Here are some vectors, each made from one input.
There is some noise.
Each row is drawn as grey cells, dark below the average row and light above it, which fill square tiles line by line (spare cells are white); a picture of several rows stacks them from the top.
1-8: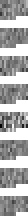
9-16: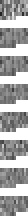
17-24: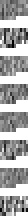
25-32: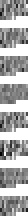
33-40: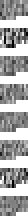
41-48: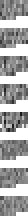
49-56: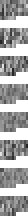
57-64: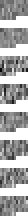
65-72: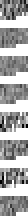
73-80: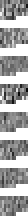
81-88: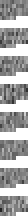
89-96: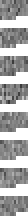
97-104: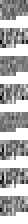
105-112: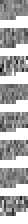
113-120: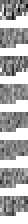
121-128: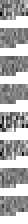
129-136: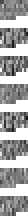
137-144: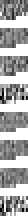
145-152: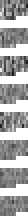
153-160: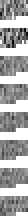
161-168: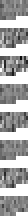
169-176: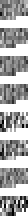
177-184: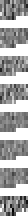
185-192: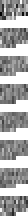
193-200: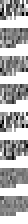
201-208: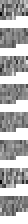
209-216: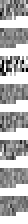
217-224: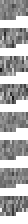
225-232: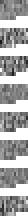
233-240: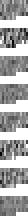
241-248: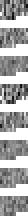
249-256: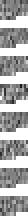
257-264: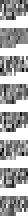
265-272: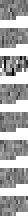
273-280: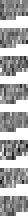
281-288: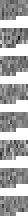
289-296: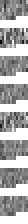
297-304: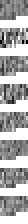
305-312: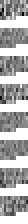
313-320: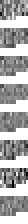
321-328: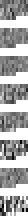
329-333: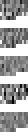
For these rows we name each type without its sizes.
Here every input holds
either a fixed value, or a node of a tree.
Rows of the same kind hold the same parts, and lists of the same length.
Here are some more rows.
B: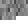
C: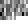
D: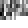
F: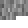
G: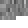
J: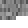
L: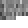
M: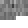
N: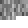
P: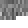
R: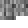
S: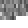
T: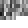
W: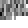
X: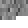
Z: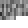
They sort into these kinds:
B, C, F, G, J, L, M, N, P, R, S, W, X, Z
D, T

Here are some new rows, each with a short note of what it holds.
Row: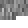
a node of a tree
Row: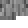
a node of a tree
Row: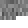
a node of a tree
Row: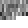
a node of a tree
